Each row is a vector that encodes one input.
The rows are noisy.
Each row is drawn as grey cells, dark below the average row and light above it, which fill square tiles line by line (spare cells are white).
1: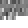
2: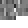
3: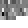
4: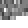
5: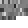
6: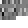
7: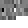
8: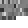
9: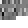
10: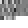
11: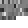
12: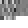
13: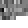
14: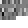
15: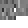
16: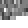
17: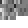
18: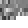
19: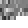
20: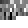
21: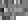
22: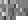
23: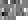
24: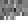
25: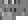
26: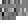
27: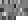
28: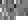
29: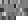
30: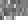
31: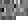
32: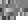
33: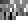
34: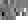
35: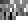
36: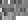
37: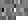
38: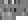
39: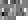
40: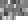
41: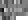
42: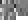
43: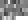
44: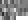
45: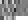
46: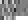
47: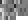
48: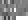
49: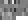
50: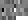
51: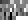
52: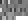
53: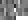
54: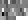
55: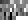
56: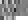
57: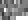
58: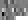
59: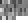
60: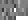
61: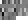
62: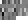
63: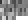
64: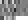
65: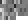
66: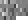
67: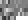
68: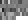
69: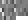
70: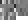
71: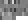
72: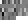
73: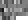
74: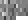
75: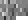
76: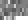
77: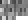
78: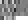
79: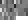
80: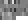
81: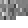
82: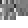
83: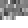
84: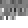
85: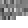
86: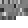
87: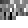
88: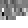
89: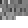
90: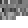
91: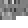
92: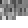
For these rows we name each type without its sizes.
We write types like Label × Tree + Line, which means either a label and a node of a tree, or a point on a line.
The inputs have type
List(Circle).
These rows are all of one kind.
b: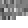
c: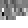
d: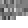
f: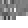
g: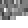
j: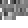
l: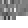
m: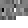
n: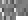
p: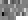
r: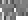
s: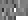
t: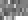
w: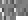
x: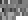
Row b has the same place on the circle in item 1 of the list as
d, f, g and l.
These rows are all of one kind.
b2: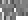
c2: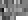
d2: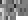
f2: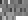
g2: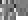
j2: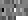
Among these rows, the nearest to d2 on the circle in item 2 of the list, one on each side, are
f2 and g2.
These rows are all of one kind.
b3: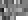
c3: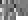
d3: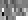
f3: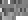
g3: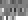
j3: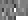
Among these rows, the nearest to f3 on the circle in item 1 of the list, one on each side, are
c3 and g3.
